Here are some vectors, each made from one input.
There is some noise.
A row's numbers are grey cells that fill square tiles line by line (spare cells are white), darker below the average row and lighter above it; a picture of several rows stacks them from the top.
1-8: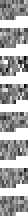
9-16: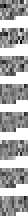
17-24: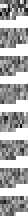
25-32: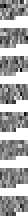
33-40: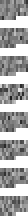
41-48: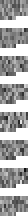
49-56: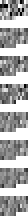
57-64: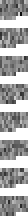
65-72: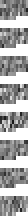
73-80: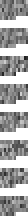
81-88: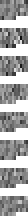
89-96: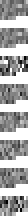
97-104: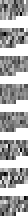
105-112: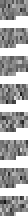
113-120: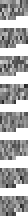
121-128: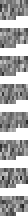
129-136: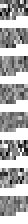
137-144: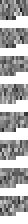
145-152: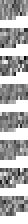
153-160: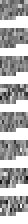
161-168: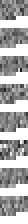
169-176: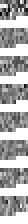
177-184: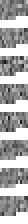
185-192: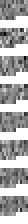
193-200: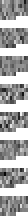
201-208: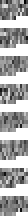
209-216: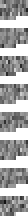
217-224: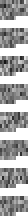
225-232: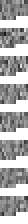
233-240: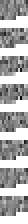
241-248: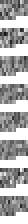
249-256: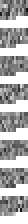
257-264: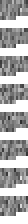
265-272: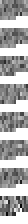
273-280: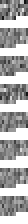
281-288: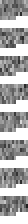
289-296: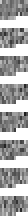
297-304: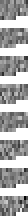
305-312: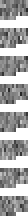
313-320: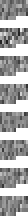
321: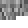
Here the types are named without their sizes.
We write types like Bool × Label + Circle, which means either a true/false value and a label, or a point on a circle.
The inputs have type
Line.
